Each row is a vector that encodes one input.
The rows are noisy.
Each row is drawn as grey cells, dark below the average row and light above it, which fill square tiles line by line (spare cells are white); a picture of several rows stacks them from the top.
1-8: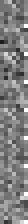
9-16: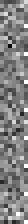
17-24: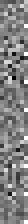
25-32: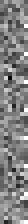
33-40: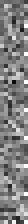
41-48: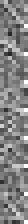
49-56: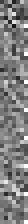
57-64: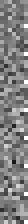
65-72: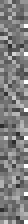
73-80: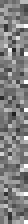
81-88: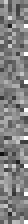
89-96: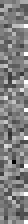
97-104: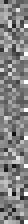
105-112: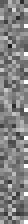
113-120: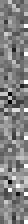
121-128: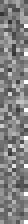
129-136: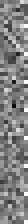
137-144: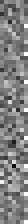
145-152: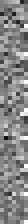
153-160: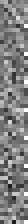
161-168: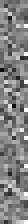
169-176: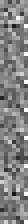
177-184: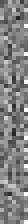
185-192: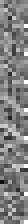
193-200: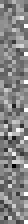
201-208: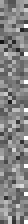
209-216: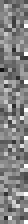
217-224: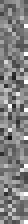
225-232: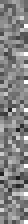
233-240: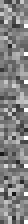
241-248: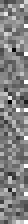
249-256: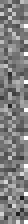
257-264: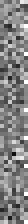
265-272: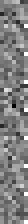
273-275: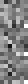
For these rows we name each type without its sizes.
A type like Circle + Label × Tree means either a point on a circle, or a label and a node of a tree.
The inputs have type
Label.
